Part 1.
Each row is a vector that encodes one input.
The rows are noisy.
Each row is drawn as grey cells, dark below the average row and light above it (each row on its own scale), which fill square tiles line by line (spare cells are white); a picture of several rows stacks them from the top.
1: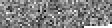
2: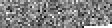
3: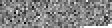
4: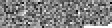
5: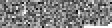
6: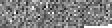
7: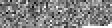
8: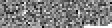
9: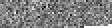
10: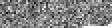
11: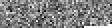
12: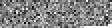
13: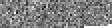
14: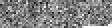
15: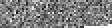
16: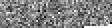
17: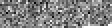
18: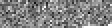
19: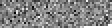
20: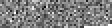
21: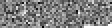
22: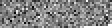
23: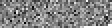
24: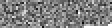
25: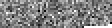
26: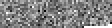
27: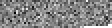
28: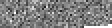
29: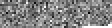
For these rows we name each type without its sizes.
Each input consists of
a point on a line.
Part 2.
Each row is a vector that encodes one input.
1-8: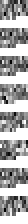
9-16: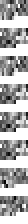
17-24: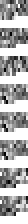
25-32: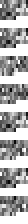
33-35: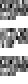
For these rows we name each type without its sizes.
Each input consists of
a label.
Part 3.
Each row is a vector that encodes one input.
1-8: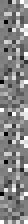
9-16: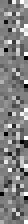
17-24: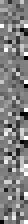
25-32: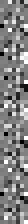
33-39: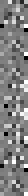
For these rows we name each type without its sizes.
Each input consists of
a point on a line.
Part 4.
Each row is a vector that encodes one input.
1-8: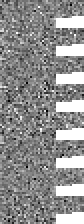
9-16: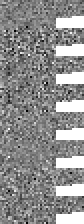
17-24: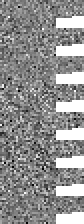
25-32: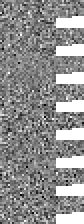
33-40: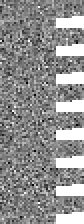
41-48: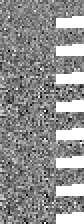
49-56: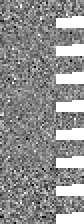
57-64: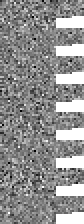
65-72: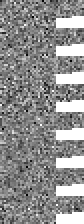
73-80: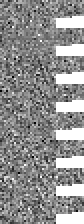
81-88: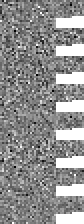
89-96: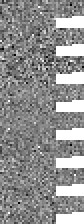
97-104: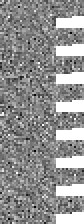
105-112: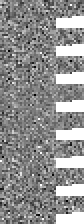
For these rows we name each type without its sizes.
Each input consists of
either a point on a circle, or a fixed value.
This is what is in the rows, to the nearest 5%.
About 95% of them hold a point on a circle. The rest hold a fixed value.
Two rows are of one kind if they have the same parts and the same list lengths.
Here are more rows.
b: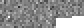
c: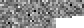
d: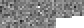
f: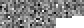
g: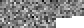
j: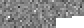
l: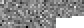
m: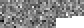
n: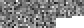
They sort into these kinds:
b, c, d, f, j, l, m, n
g

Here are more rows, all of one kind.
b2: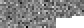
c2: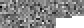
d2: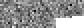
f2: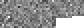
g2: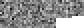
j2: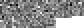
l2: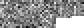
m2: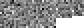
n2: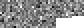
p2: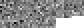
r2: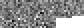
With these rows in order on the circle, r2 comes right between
b2 and c2.
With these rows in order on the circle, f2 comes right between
l2 and n2.
